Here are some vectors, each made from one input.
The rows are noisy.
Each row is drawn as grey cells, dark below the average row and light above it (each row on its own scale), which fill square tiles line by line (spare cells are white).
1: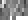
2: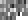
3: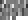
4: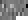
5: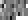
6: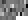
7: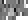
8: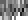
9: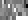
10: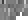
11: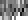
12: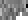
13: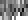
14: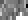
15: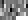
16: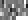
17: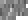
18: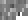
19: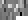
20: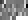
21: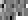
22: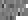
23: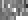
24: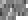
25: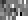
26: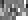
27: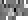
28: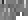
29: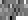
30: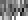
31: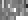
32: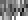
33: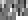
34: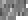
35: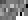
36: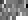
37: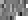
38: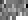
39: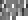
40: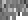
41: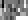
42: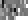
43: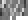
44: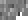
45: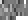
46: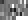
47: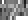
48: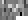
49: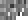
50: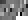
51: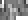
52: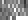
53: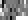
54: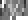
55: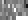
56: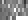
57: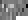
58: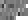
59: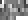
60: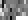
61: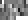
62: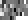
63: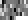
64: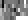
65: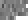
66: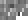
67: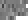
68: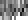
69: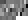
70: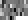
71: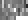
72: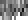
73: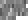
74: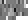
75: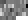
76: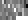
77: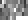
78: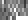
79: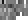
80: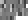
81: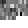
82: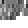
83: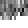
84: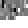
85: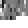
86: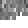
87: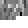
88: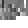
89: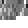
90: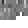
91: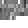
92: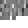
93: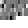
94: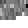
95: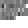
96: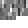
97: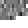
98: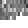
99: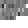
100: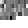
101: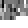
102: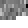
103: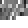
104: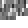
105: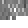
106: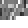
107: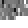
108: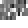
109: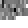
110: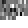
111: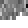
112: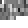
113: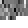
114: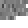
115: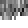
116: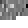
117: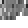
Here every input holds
either a fixed value, or five true/false values.
